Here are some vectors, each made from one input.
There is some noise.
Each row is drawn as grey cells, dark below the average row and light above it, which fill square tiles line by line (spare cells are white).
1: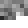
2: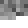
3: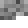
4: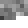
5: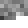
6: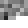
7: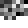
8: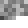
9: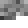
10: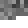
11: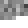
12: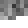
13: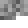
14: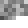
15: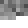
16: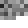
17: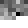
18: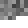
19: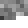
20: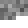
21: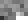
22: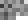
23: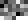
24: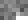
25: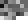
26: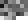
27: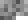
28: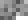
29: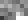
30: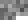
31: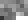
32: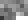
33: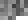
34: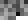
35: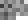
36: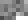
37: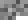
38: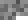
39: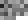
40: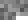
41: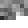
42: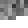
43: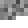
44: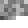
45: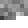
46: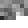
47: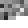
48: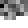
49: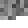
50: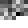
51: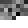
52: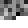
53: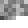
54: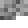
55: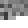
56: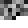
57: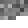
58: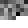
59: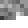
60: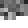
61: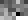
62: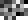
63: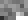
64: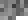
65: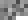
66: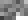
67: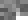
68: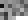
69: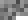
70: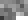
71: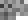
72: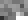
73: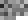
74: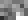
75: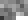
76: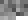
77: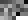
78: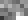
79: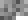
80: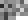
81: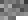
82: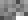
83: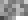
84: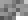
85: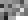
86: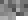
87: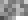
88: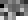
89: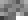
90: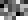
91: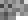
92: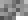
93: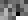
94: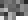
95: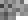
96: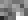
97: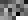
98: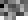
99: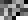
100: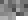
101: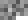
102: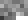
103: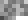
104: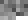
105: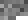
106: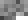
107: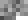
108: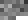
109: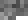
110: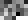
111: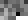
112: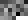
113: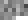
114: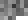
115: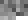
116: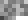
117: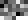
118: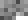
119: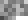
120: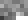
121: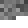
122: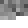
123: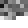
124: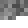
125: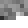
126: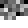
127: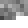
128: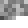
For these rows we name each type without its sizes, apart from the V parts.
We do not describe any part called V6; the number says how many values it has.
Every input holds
a point on a line, together with either a point on a line, or a list of values of V6.
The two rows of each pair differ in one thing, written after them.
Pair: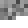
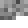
the place on the line
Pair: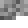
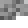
the value of V6 in item 2 of the list
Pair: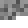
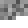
the value of V6 in item 1 of the list
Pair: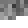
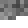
the value of V6 in item 1 of the list
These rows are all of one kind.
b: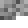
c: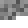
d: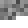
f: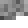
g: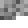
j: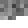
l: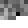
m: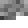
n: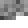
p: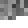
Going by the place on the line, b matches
f, g, m and n.
